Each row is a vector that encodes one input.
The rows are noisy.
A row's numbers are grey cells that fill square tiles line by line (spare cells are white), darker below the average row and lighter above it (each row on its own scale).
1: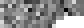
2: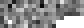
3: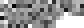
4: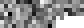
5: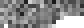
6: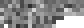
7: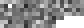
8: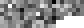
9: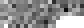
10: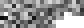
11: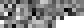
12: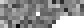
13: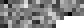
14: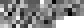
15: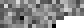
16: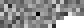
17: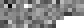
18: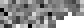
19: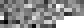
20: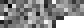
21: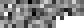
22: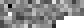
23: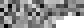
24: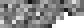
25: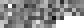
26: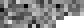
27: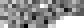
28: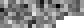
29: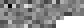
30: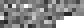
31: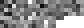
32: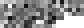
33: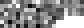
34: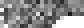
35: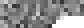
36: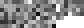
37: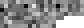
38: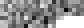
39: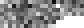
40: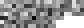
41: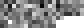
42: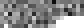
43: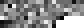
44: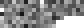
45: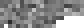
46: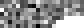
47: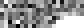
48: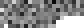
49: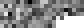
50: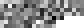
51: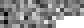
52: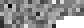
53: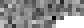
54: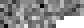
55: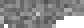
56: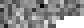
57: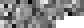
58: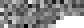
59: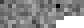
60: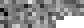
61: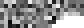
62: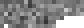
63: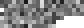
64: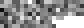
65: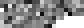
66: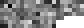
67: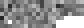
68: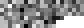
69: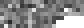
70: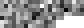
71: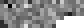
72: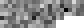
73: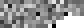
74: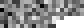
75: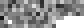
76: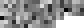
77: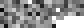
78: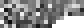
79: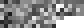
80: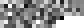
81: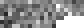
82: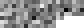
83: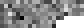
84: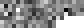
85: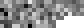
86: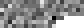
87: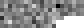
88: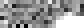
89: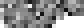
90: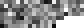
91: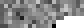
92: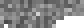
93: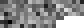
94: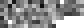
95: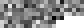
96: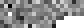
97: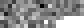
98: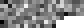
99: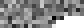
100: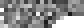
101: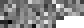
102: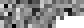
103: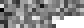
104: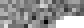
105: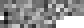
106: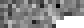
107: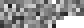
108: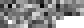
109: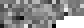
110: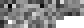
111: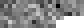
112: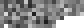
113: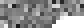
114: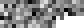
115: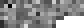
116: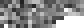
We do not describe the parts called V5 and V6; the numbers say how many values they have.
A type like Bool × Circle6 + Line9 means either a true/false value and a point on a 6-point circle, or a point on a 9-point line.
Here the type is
(Bool × Line4 + V6) × V5.
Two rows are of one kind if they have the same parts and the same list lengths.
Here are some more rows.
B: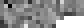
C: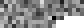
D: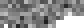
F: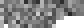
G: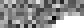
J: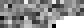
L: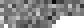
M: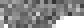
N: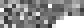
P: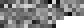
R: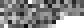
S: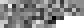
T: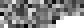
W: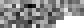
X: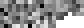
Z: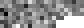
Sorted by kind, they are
B, J, P, X, Z
C, D, F, G, L, M, N, R, S, T, W

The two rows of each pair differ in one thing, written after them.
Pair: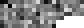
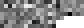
the value of V5
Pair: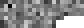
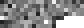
the place on the 4-point line
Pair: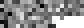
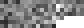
the true/false value
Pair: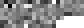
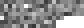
the place on the 4-point line
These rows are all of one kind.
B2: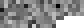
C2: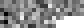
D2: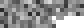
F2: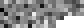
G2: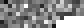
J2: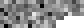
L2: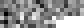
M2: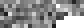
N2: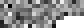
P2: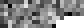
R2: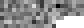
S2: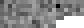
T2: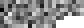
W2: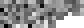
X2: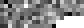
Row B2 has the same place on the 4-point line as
P2, R2, S2 and X2.
